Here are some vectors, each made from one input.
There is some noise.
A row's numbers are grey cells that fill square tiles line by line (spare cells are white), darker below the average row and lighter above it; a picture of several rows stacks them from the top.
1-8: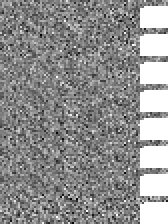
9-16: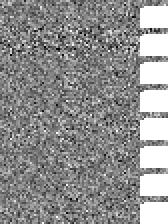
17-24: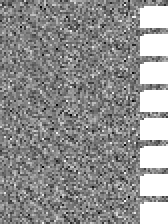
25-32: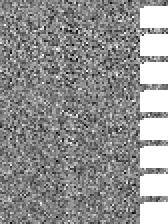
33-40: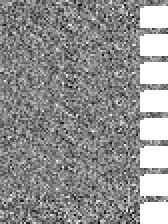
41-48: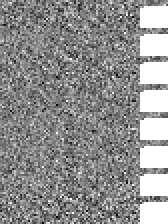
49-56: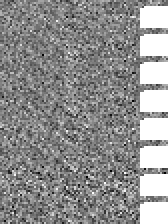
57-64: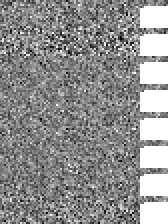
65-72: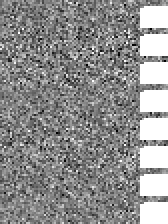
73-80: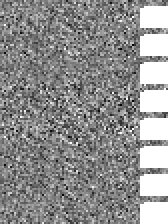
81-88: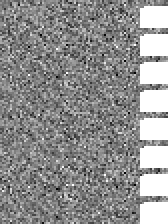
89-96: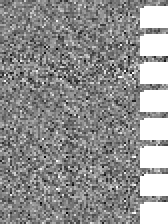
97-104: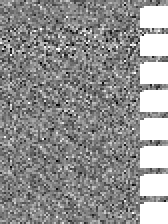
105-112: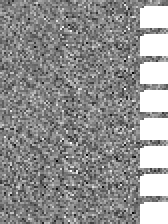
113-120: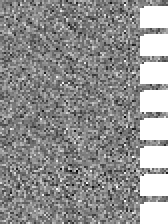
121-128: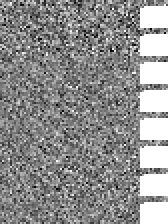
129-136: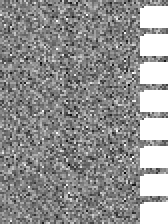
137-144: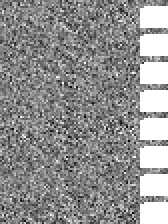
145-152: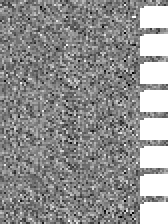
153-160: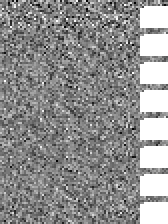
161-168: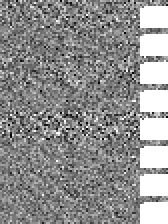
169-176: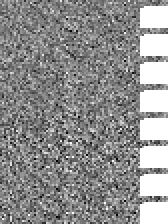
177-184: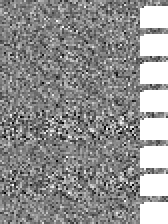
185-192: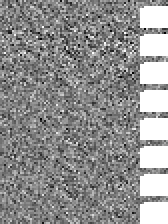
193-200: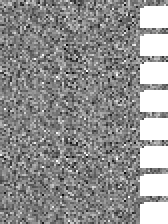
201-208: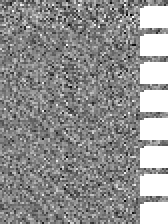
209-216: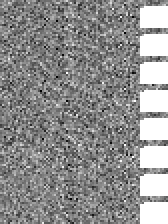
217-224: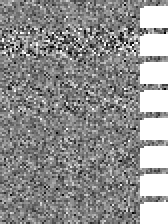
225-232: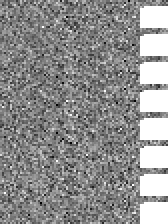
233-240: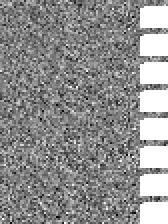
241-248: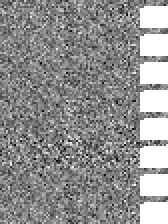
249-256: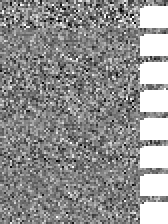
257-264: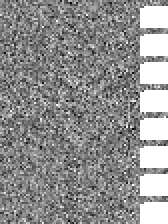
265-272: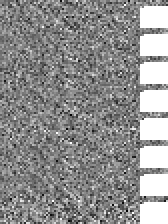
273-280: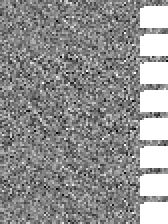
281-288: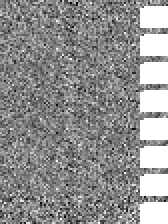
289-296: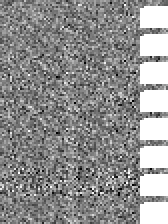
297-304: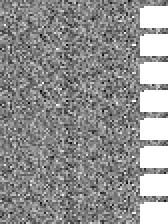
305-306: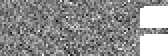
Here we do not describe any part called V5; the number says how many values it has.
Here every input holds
a true/false value, together with a list of up to two items, each either a point on a 9-point circle, or a value of V5.
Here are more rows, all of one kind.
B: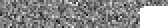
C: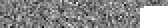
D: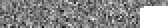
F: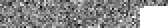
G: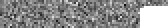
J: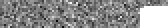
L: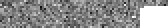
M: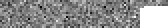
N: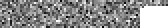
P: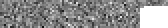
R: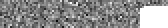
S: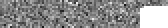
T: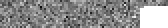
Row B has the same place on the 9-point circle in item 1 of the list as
G and N.
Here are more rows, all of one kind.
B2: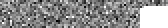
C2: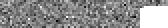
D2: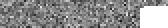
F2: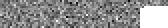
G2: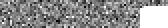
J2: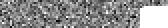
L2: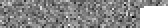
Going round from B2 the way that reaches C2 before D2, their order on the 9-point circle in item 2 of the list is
B2, L2, J2, F2, G2, C2, D2.
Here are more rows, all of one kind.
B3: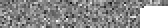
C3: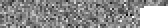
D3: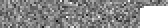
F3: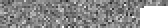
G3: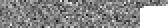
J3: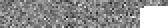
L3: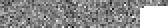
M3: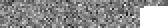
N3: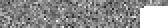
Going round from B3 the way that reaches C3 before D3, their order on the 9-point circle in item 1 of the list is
B3, C3, F3, D3, L3, M3, J3, G3, N3.
